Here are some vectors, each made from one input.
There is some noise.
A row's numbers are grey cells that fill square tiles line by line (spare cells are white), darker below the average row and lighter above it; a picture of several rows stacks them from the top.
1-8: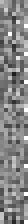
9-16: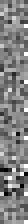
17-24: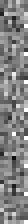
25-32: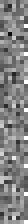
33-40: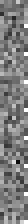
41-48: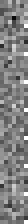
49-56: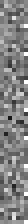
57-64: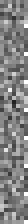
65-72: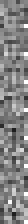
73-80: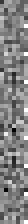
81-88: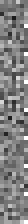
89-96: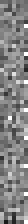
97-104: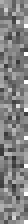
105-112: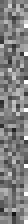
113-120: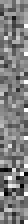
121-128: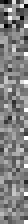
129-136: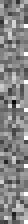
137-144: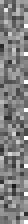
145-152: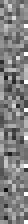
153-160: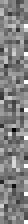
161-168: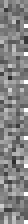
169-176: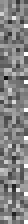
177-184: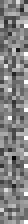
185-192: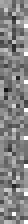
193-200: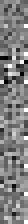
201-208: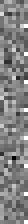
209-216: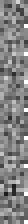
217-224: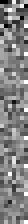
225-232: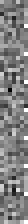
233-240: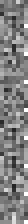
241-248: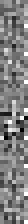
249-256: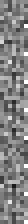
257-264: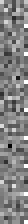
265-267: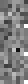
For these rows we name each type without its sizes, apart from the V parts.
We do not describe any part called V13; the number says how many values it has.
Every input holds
a list of items, each a true/false value and a value of V13.
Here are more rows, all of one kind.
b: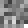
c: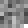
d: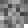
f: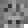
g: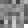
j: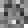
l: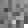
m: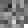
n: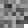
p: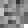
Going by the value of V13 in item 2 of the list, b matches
d, f and g.
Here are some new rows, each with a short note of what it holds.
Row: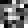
the empty list
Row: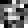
the empty list
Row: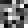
the empty list
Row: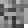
a list of one item
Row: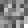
a list of one item
